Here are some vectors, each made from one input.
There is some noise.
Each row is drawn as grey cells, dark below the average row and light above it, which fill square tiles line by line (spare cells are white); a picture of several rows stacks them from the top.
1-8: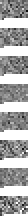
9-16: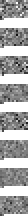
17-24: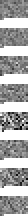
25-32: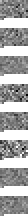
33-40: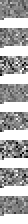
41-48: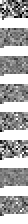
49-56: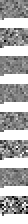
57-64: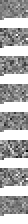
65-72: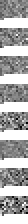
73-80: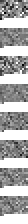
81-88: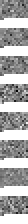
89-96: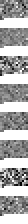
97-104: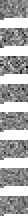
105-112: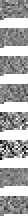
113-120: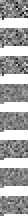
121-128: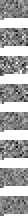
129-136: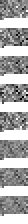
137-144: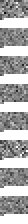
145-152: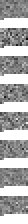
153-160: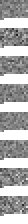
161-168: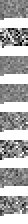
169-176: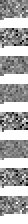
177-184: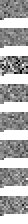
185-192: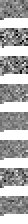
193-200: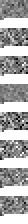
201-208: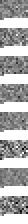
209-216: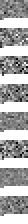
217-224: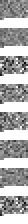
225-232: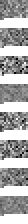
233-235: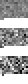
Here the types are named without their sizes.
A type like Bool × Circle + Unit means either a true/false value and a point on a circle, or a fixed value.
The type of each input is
Label × Line + Tree.
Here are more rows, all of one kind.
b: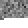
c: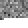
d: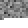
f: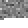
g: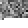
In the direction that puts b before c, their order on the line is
f, b, g, c, d.
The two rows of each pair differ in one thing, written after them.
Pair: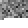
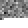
the place on the line
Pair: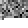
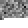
the label
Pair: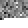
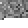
the place on the line
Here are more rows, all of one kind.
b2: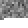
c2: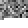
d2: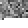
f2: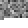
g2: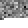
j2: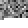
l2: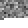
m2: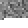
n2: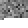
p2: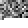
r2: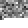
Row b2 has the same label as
c2, j2, m2 and p2.
